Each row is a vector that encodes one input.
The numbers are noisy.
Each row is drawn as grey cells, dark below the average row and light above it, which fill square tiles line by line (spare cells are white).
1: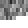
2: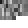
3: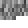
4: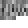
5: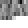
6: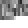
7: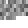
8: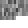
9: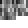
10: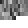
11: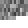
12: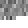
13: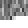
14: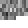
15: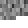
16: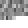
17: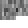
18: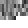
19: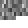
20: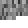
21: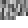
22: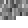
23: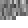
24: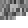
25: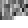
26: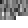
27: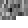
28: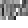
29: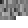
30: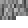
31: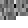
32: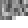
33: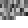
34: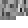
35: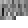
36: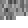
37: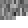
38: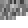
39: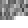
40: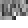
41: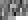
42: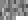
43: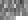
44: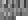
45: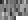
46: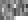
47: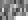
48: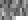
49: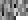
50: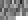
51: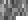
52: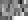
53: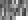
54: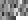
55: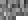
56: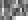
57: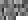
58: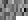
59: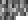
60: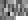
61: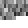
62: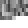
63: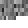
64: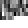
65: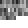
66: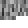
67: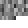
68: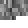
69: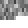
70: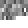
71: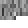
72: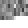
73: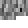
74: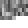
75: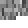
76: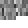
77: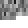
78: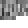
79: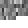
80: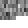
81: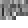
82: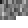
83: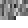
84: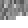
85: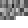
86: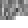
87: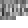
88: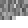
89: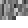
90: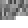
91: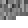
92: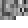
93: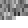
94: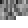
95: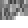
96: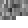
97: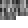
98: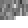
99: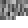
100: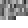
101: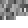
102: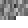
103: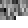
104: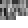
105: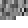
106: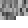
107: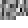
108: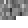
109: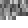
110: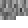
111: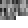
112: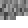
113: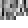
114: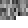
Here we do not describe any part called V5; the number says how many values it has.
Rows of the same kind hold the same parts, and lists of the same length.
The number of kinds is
2.
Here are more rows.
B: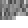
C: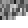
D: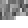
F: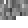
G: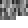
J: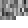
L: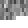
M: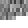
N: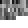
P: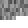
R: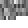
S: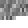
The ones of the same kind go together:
B, C, D, L, M, P, S
F, G, J, N, R

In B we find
a true/false value and a value of V5.
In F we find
a point on a 10-point line.
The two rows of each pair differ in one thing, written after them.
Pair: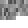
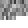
the value of V5
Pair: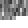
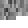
the value of V5
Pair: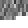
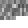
the true/false value
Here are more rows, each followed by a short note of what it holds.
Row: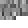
a point on a 10-point line
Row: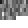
a point on a 10-point line
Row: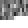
a true/false value and a value of V5
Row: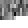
a true/false value and a value of V5
